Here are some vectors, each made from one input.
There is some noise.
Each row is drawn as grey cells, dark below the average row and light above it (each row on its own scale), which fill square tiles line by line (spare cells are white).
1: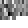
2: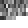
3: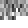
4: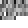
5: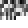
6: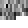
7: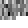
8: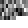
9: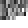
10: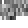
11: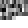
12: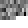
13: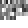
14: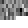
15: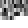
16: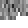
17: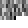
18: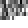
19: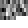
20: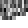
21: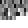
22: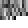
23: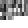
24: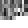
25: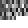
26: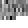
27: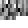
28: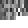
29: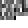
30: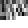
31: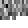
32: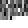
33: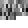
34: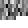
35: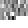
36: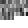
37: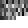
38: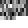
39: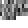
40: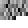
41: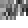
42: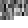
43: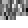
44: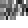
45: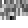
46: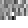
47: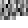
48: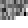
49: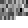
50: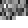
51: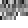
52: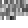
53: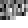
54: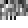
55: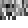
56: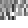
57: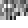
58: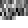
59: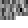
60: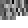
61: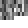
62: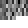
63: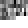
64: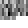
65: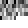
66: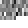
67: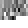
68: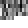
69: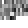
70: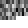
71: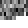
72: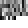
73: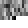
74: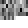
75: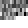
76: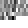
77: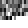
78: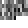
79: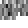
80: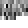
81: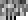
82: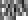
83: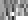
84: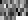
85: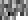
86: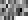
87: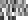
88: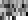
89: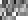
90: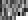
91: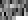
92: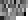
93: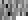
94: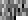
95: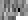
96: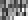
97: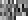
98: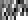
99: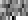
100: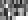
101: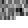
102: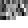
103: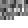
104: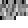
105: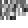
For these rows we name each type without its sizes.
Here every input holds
a point on a circle and a true/false value.
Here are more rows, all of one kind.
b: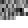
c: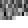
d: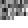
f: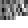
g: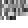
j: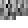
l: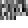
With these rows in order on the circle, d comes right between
c and g.
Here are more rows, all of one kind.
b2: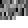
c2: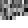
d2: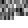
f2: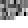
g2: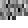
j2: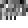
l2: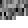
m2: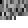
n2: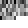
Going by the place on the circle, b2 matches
d2, l2 and m2.
